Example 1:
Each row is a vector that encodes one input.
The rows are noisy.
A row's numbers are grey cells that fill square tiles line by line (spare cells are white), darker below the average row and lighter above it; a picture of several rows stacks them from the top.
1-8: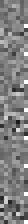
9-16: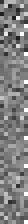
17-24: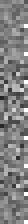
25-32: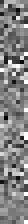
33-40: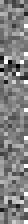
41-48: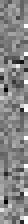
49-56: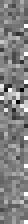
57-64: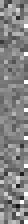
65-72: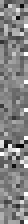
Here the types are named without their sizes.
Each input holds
a list of points on a line.
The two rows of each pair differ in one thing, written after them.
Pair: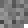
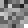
the place on the line in item 1 of the list
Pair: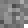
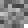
the place on the line in item 2 of the list
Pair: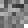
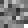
the place on the line in item 2 of the list
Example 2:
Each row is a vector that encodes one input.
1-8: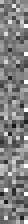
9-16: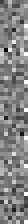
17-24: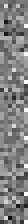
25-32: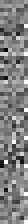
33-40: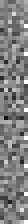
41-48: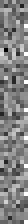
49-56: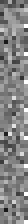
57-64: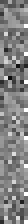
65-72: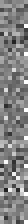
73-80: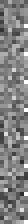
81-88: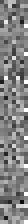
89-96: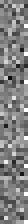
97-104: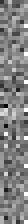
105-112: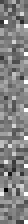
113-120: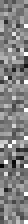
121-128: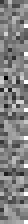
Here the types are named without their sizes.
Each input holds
either a label, or three true/false values.
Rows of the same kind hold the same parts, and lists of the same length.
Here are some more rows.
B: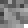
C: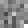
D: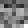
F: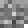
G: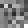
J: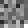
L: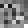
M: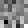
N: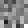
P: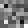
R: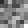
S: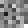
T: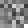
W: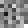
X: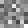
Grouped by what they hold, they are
B, D, J, P, R
C, F, G, L, M, N, S, T, W, X

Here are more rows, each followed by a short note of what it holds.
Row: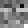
a label
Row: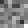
a label
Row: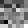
a label
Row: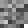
three true/false values
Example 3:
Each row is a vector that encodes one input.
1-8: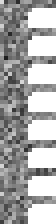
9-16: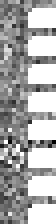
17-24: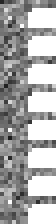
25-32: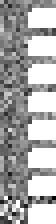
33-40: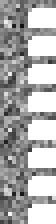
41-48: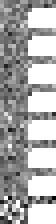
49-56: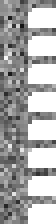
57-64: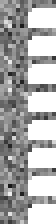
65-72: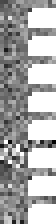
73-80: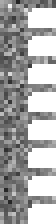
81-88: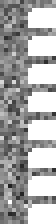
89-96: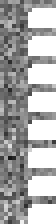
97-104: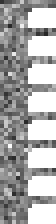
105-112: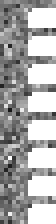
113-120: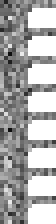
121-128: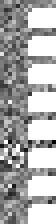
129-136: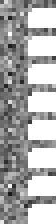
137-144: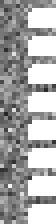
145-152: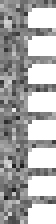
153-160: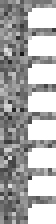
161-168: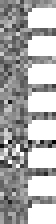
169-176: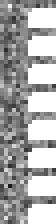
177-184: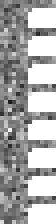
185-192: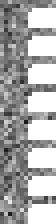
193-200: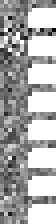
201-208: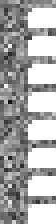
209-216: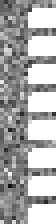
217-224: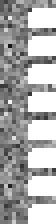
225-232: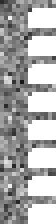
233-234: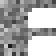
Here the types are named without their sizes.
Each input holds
a list of points on a line.
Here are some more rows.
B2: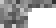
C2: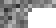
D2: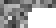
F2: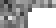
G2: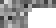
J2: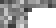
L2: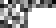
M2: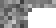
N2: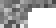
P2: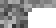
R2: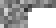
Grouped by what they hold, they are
B2, D2, G2, J2, N2, R2
C2, F2, M2, P2
L2

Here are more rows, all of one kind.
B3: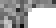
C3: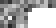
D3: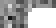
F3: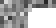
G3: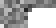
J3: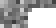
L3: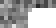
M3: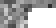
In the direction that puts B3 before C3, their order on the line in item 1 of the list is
B3, D3, F3, L3, J3, G3, M3, C3.
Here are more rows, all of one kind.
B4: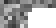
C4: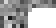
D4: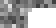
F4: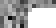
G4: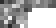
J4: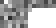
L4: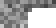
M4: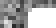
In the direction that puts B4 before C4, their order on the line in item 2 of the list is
B4, M4, D4, F4, C4, J4, L4, G4.
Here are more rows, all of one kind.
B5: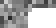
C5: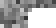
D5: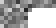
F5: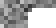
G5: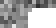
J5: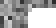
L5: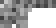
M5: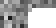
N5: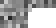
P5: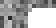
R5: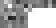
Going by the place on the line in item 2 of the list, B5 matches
G5, L5 and P5.
